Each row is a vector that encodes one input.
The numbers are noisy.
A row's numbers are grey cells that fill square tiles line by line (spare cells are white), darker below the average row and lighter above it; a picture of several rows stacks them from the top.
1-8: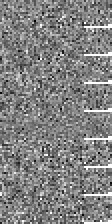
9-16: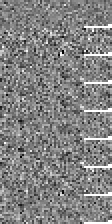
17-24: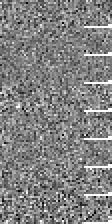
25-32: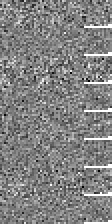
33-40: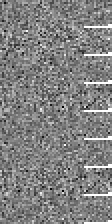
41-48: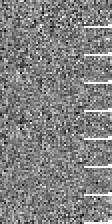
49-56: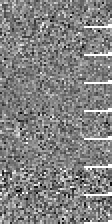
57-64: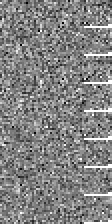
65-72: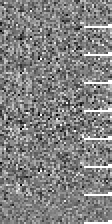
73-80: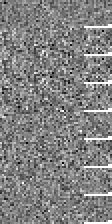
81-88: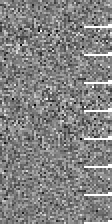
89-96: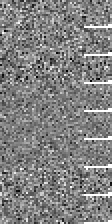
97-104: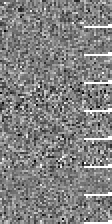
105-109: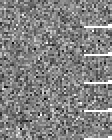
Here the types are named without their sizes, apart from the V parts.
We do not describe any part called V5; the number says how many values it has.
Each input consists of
either a label, or a point on a line and a value of V5, or three true/false values.
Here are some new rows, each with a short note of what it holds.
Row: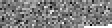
three true/false values
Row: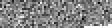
a point on a line and a value of V5
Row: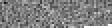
three true/false values
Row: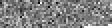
a point on a line and a value of V5
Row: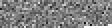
three true/false values
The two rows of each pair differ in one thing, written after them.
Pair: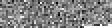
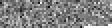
the value of V5
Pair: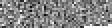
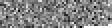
the place on the line
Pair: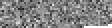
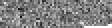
the place on the line
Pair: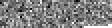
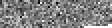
the place on the line
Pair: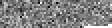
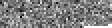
the place on the line
